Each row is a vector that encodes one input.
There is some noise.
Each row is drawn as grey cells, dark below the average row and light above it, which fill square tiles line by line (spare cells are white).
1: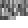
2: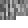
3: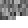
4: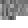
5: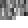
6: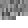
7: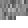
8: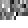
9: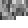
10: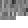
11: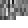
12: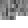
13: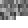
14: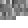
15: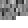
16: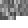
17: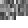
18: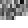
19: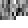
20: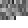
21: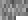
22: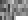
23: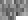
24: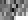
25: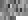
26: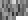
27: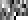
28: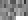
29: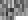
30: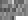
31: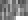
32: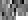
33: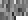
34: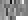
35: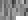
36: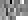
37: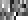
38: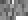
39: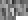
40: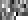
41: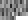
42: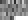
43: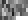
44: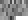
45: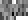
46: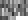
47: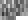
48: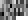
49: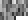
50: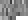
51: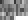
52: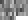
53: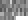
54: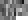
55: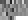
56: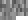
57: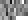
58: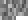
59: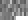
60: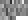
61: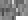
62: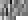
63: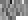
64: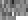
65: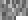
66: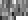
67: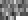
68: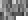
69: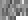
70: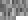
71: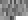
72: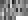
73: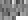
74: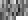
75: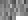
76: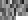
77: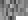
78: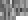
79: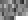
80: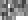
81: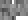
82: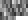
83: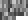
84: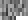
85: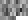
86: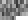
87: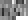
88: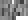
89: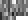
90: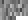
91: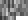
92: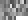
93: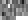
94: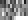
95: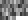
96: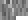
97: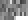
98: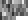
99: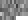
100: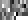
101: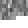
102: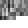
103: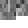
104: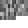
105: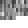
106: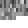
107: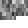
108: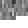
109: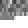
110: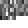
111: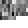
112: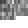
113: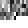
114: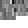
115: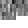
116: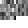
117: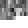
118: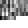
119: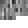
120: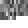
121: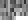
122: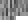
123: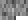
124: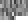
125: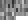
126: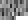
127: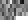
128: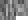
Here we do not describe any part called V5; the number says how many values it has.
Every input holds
a list of up to two items, each a true/false value and a value of V5.
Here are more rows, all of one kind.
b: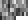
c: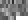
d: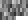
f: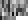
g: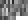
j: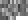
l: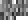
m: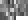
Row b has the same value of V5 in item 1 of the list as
d and m.
